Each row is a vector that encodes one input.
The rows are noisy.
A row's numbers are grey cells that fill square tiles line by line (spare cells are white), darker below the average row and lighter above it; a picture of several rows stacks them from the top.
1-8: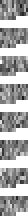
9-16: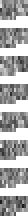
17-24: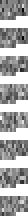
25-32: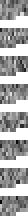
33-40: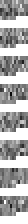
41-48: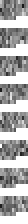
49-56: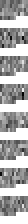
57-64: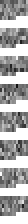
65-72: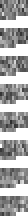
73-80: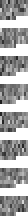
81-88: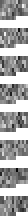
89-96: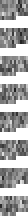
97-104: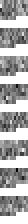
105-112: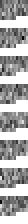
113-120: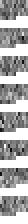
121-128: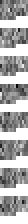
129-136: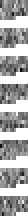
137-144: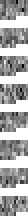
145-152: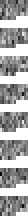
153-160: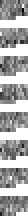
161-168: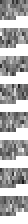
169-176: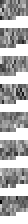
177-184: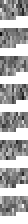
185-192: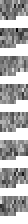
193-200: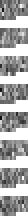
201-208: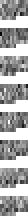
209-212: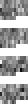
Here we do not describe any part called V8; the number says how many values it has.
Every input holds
a point on a 6-point line, together with either a point on a 6-point line and a true/false value, or two values of V8.
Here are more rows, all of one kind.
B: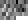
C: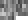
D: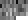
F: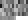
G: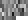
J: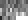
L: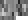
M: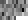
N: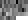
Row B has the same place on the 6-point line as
D and N.
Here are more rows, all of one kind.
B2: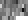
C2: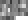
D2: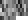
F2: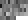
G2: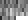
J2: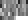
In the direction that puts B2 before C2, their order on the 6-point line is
F2, G2, B2, C2, J2, D2.
